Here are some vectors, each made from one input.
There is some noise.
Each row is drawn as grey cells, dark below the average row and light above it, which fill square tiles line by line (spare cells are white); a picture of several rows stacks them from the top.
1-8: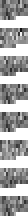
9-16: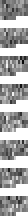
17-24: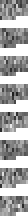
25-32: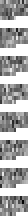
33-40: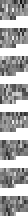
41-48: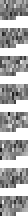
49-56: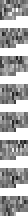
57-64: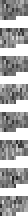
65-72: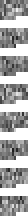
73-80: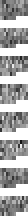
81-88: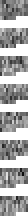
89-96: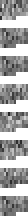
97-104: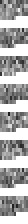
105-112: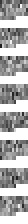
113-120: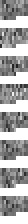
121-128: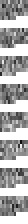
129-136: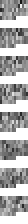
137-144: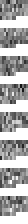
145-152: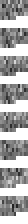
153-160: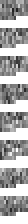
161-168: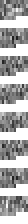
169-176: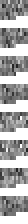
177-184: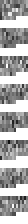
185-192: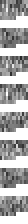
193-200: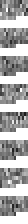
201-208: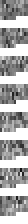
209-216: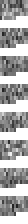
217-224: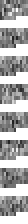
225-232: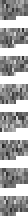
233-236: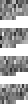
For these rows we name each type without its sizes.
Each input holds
either a point on a circle and a node of a tree, or three true/false values.
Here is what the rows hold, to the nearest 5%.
About 45% of them hold a point on a circle and a node of a tree. The rest hold three true/false values.
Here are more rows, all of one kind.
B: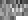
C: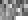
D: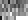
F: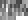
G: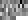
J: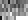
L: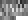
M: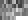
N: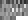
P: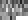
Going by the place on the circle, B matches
L and M.
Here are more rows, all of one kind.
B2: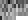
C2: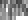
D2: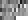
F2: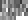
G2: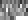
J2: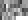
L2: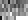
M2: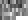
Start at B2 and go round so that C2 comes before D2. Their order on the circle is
B2, G2, C2, J2, F2, L2, M2, D2.
